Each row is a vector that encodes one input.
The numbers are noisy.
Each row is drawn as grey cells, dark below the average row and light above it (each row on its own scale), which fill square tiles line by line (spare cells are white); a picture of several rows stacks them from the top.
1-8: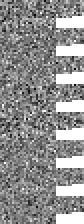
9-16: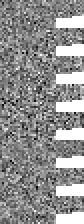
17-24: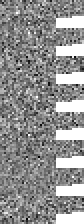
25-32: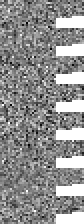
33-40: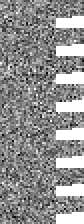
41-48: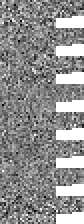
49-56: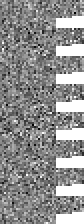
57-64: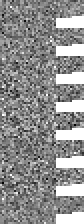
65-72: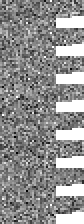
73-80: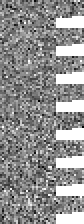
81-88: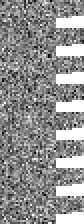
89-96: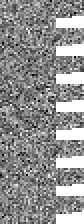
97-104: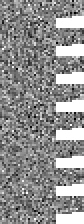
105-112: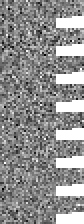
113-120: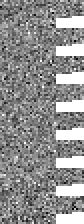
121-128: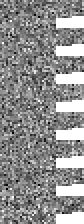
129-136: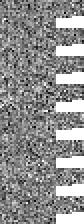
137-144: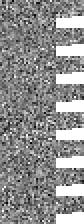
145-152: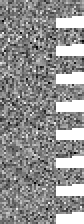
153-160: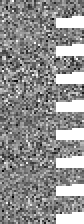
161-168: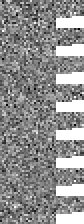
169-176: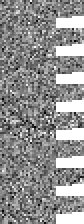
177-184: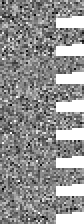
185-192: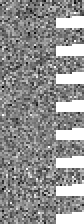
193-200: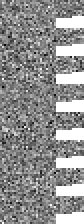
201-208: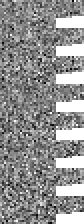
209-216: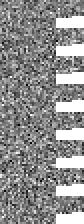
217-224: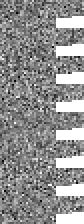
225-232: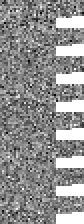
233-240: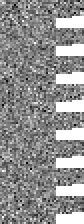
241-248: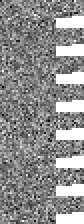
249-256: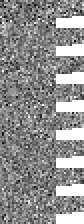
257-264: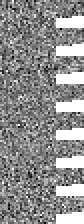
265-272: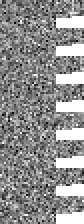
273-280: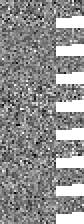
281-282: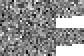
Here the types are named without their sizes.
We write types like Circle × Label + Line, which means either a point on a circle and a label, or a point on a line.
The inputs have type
Label × Line × (Tree + Unit).
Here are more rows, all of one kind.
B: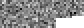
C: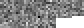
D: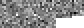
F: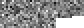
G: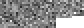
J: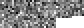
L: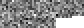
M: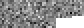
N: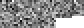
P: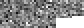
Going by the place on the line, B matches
C, F and P.
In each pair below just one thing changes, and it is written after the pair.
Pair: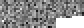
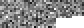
the node of the tree
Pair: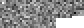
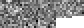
the node of the tree
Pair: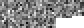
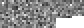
the label
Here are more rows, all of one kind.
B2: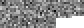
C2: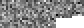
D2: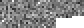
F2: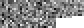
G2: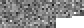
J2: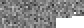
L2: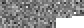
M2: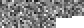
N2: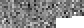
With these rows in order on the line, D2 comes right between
G2 and L2.
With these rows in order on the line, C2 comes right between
L2 and M2.
